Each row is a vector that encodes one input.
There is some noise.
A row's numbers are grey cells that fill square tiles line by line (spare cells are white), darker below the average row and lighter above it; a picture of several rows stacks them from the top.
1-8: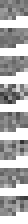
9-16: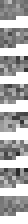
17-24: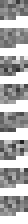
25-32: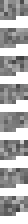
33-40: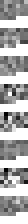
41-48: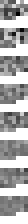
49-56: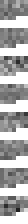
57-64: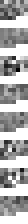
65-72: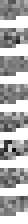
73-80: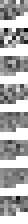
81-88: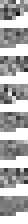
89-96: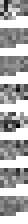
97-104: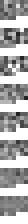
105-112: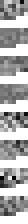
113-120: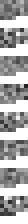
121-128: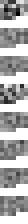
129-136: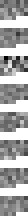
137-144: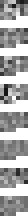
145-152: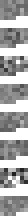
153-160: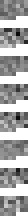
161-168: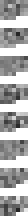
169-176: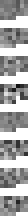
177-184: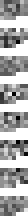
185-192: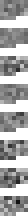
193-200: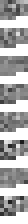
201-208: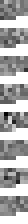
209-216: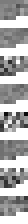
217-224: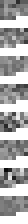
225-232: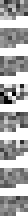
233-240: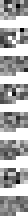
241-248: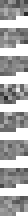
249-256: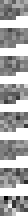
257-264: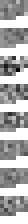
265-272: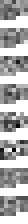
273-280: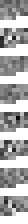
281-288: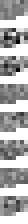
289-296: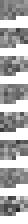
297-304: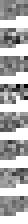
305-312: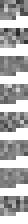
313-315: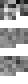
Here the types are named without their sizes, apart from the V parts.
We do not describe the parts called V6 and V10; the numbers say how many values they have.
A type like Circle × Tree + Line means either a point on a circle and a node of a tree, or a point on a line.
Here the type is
(Bool × Bool × Bool × Bool + V6) × Label × V10 + Line.
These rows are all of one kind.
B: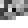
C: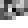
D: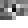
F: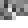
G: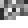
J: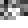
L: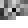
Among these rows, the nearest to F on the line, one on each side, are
D and J.
